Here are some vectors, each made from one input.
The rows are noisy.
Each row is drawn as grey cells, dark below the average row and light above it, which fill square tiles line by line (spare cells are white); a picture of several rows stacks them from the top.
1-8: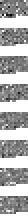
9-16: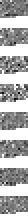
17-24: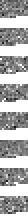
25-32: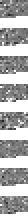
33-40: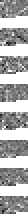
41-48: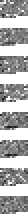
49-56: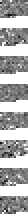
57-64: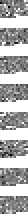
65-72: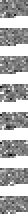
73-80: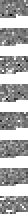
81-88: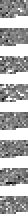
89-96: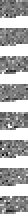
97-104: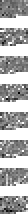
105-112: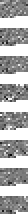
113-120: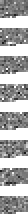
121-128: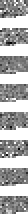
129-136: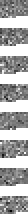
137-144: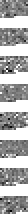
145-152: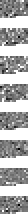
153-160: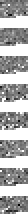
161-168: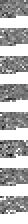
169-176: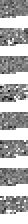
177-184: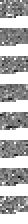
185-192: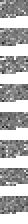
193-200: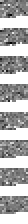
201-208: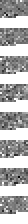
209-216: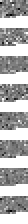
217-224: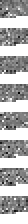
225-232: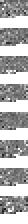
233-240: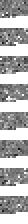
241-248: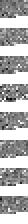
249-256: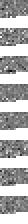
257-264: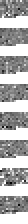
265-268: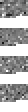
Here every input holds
either a fixed value, or a node of a 10-node tree and a node of a 16-node tree.
